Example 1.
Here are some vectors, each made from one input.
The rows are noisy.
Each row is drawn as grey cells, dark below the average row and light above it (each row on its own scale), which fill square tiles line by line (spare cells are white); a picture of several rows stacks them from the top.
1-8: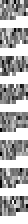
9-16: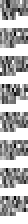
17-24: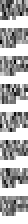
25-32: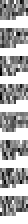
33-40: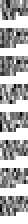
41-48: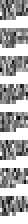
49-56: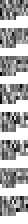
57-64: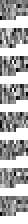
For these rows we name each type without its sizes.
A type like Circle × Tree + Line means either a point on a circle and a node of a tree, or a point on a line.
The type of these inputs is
Bool × Bool × Bool × Bool.
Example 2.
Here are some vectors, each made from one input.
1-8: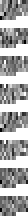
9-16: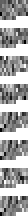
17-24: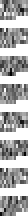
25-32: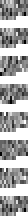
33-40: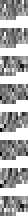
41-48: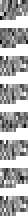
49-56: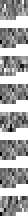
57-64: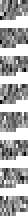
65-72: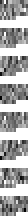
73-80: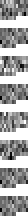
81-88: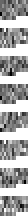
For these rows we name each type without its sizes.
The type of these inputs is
Label.
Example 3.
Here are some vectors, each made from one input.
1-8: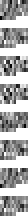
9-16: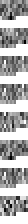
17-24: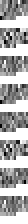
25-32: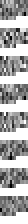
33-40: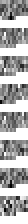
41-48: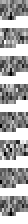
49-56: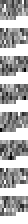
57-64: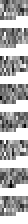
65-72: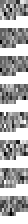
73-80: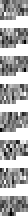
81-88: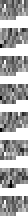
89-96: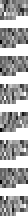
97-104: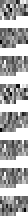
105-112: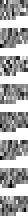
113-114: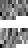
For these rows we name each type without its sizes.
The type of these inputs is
Label.
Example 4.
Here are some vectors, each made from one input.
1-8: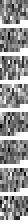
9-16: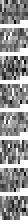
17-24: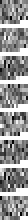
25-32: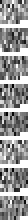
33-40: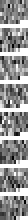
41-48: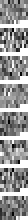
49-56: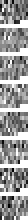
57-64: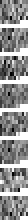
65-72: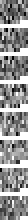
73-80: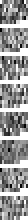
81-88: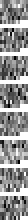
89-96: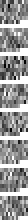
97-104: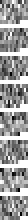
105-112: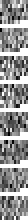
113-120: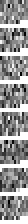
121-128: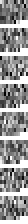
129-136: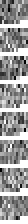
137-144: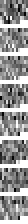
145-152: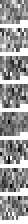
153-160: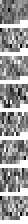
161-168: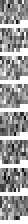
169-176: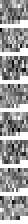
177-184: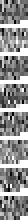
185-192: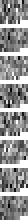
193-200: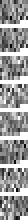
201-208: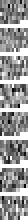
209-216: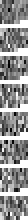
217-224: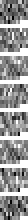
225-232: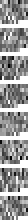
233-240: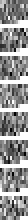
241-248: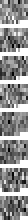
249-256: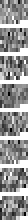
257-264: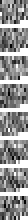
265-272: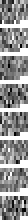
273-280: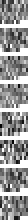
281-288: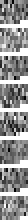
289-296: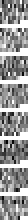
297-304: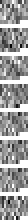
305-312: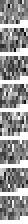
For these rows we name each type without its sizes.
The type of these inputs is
Label.
